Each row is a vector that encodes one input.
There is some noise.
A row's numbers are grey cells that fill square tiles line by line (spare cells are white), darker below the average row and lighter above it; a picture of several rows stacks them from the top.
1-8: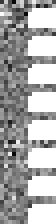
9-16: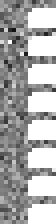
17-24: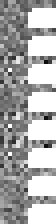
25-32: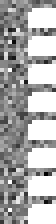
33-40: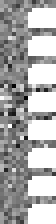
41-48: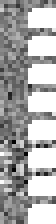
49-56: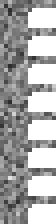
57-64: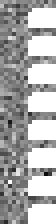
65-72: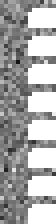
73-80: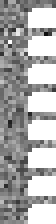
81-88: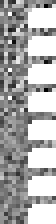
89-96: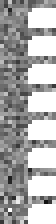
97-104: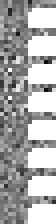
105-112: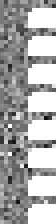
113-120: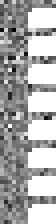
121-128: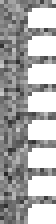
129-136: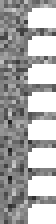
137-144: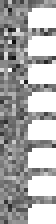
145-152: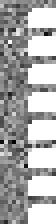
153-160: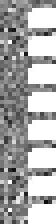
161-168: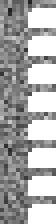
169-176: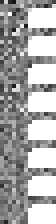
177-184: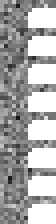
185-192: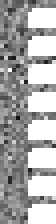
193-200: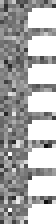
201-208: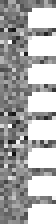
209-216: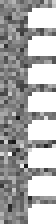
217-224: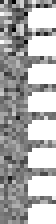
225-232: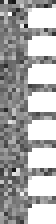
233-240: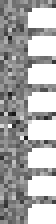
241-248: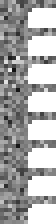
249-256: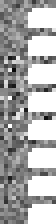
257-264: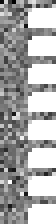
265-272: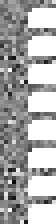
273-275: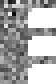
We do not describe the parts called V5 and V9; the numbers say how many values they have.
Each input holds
either a point on a 7-point line, or a point on an 11-point line and a value of V5, or a true/false value and a value of V9.
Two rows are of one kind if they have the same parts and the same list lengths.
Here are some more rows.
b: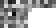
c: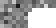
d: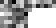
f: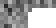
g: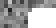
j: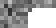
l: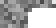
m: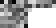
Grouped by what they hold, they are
b, d, m
c, f, g, j
l

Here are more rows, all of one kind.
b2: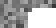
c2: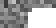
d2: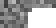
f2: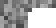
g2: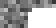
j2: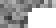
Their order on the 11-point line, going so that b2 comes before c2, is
g2, j2, f2, b2, c2, d2.
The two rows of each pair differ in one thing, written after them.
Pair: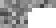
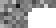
the value of V9
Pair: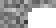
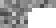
the value of V9
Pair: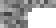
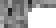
the true/false value
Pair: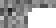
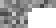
the true/false value
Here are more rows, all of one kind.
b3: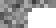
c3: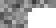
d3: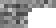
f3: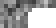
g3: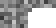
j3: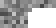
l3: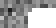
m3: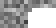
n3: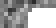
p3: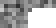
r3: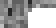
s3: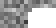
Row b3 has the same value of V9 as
c3 and n3.
